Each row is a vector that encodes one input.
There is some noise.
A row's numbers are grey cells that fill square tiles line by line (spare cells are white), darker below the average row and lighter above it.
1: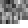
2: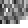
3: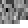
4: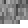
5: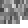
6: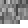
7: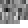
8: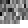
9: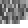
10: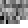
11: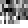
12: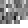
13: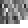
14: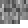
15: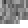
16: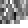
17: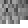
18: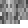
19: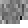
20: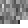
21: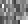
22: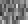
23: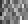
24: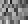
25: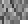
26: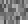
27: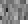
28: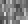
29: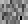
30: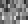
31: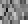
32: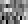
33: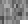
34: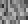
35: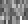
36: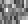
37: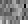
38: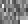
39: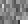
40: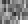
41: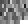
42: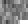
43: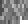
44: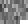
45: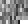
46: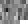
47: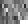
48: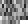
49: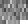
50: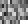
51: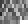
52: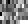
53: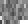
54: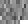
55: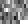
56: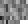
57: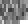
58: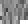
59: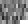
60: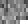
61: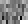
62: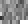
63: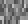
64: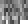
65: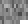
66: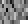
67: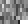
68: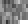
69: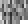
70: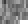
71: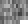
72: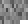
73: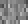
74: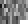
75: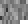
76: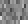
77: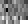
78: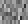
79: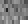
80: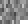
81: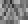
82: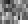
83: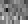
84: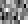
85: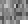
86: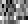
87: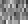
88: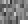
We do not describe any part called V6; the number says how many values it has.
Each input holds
either a point on a 5-point circle and a true/false value, or a value of V6.
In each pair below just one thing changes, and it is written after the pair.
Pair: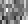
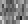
the place on the 5-point circle
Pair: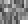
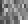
the true/false value
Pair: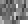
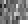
the place on the 5-point circle
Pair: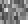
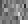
the true/false value
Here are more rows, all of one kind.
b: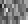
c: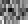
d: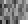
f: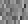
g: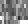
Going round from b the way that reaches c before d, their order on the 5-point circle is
b, c, f, g, d.
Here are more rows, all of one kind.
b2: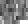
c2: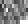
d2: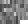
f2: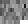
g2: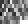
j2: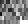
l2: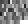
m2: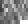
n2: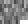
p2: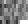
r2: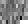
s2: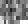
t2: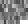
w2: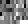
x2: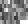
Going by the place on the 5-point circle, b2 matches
f2, l2, s2 and w2.
